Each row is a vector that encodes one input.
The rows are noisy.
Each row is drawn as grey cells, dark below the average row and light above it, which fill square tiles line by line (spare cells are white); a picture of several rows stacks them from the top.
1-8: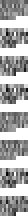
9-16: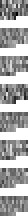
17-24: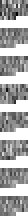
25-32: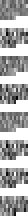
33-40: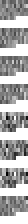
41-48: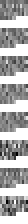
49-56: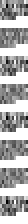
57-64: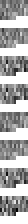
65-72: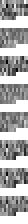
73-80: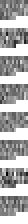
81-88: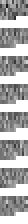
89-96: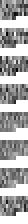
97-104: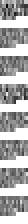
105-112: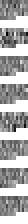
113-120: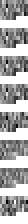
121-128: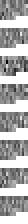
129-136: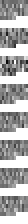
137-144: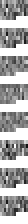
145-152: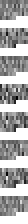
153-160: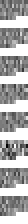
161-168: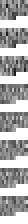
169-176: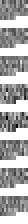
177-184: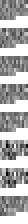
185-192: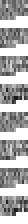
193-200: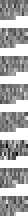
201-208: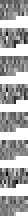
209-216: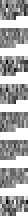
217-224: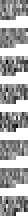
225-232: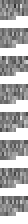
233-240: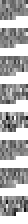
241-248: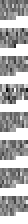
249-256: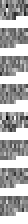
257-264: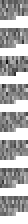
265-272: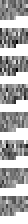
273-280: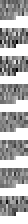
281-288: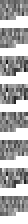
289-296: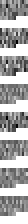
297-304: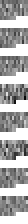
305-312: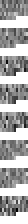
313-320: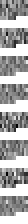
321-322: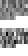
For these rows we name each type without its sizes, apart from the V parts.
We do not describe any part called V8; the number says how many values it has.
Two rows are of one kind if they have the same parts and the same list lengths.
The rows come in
4 kinds.
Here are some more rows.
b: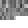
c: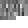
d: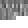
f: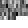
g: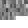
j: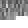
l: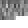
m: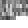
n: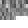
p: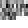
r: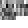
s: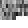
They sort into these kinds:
b, g, n
c, d, j, l
f, p, r, s
m

